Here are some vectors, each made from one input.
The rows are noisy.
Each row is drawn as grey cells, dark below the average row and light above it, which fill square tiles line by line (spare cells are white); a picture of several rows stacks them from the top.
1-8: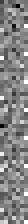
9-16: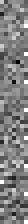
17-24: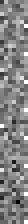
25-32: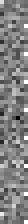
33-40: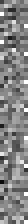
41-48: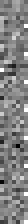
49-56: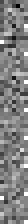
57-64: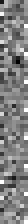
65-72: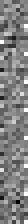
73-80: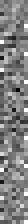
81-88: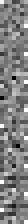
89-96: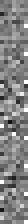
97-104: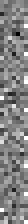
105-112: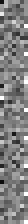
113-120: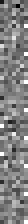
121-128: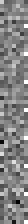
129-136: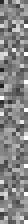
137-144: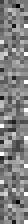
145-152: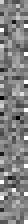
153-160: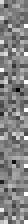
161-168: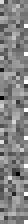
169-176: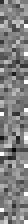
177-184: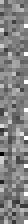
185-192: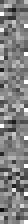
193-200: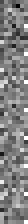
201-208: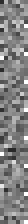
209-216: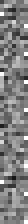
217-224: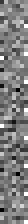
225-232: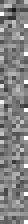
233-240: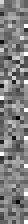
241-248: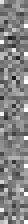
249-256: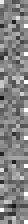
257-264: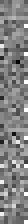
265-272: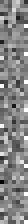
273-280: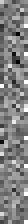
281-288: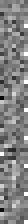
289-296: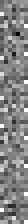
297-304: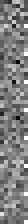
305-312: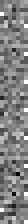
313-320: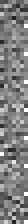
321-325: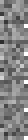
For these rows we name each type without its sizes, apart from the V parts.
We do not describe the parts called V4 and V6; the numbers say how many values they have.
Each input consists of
either a node of a tree, a value of V4 and a value of V6, or three true/false values.
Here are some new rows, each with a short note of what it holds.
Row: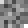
a node of a tree, a value of V4 and a value of V6
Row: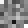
a node of a tree, a value of V4 and a value of V6
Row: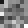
three true/false values
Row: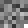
three true/false values
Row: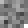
a node of a tree, a value of V4 and a value of V6
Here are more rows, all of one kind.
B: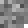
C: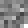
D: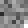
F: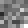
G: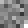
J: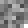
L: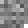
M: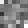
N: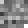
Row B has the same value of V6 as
D and F.
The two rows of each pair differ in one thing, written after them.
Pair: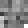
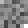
the value of V4
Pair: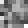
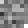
the node of the tree
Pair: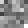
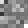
the node of the tree
